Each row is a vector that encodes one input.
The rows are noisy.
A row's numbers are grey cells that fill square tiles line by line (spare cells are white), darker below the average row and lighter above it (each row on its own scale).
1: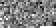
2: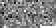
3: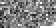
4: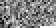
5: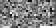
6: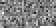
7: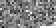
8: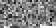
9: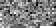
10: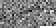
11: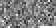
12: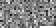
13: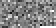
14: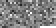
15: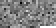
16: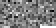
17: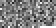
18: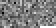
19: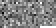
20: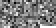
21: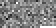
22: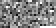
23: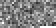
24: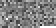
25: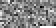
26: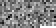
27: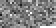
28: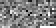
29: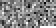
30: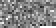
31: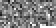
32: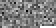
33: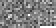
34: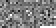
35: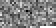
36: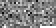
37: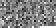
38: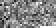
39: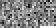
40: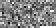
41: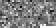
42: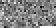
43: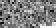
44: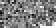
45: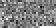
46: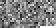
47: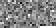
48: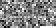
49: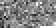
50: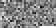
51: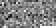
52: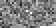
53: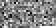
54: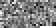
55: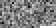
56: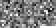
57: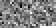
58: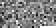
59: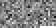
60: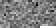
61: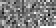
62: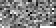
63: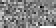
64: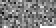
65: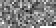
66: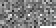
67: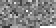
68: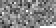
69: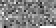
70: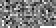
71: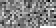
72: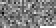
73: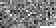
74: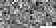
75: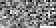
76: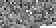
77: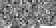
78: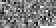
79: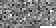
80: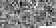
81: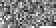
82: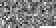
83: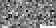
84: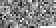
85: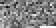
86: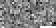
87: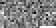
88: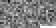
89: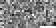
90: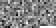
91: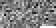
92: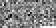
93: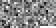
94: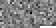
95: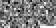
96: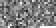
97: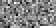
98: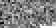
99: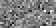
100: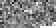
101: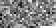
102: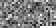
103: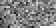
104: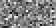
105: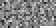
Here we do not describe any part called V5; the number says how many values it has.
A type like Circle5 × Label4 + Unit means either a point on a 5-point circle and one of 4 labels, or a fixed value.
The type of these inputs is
Bool × (Tree7 + Unit) × V5.
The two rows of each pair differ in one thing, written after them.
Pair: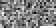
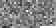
the node of the tree
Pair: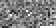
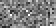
the value of V5
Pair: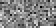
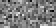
the node of the tree
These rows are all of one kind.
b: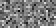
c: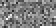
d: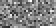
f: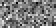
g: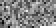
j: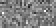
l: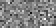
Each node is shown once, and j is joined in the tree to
d.
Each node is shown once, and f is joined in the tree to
c and g.
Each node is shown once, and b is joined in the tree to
l.
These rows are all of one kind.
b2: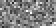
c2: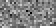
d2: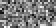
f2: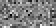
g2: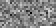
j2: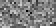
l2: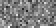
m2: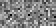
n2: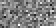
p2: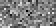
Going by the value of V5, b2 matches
d2, m2 and n2.
